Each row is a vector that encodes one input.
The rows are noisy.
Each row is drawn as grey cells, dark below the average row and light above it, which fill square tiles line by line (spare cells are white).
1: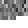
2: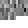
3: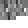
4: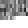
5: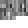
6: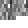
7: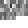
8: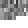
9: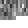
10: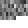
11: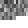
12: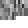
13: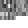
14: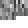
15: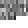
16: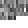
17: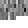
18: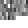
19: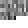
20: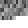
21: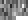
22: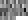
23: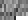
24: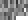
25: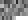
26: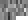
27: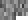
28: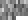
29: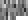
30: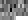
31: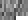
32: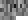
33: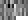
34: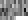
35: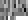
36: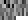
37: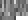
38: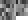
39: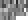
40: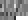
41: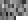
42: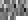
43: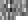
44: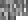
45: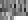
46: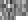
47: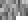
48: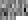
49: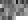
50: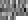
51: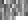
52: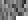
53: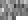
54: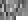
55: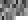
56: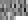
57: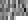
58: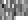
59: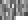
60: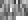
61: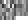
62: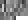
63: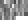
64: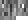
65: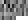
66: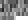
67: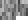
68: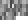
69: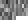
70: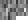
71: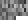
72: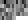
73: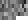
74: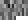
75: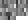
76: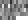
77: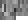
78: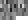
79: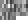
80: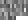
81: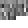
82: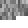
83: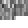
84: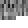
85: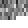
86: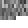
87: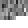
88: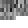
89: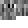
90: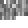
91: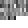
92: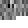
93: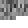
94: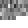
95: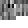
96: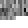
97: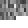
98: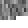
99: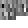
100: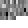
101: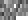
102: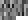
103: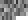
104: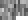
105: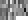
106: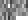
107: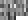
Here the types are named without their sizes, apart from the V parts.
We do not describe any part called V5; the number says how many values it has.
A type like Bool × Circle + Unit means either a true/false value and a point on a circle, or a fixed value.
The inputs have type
Bool × Circle × Circle × Line × V5.
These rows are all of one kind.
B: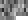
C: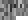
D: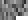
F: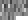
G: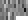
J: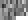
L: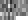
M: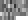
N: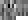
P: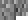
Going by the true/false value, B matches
C, D, G and N.
